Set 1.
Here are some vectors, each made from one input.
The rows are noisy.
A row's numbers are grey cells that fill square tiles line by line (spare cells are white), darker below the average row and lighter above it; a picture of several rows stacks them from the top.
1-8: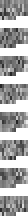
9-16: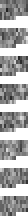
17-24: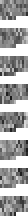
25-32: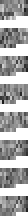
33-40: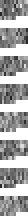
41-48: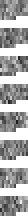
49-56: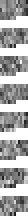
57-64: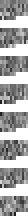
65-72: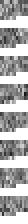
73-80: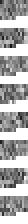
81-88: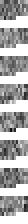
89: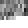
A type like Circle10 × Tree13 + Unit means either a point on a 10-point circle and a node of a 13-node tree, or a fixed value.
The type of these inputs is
Bool × Bool × Bool × Bool.
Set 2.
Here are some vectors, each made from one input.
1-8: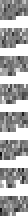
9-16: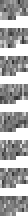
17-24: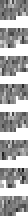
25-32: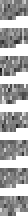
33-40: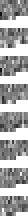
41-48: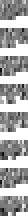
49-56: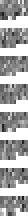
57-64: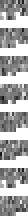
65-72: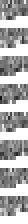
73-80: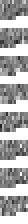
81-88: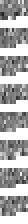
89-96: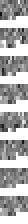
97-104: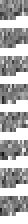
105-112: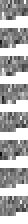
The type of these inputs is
Bool × Bool × Bool × Bool.
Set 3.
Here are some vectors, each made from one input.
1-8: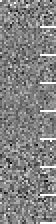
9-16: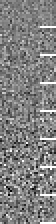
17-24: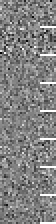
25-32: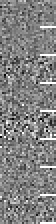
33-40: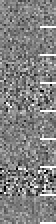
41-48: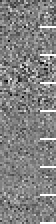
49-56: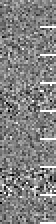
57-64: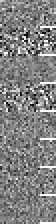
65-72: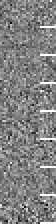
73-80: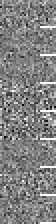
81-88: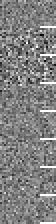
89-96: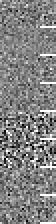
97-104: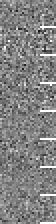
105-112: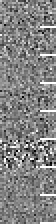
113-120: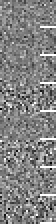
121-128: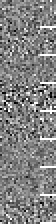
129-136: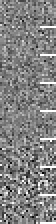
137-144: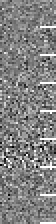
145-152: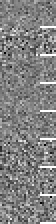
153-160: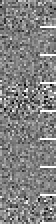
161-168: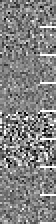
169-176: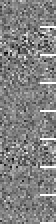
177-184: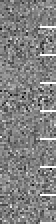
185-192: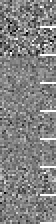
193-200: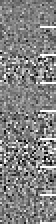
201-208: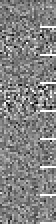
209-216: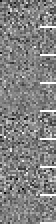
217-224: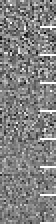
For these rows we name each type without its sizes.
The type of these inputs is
Line × Line.
